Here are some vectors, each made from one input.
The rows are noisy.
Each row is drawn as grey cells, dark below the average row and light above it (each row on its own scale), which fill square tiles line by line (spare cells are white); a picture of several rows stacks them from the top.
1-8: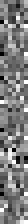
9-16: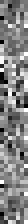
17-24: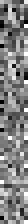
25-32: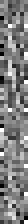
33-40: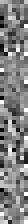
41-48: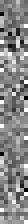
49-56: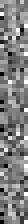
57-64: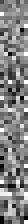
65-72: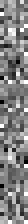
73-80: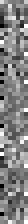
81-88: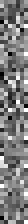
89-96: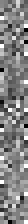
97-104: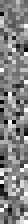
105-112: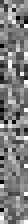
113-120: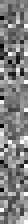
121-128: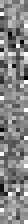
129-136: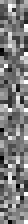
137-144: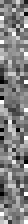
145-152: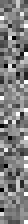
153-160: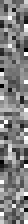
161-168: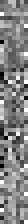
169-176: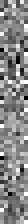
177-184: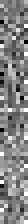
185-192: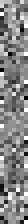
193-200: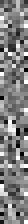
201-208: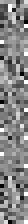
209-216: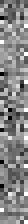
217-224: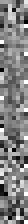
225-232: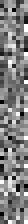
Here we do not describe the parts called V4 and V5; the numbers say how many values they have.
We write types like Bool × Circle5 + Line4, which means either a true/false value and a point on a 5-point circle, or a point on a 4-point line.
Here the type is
(Bool × Circle6 + Unit) × Line7 × V4 + V5.
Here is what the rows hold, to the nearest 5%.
About 75% of them hold a point on a 7-point line and a value of V4, together with either a point on a 6-point circle and a true/false value, or a fixed value. The rest hold a value of V5.
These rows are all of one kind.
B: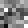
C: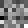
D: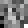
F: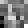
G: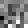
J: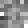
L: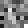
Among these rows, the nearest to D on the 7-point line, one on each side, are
G and J.
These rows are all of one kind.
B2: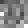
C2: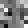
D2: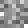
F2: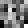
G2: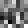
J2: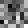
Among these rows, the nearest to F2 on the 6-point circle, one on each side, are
G2 and J2.
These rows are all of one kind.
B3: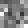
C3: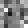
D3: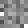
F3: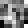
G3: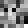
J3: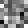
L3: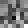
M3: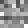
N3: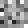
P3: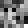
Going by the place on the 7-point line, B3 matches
D3, F3 and J3.
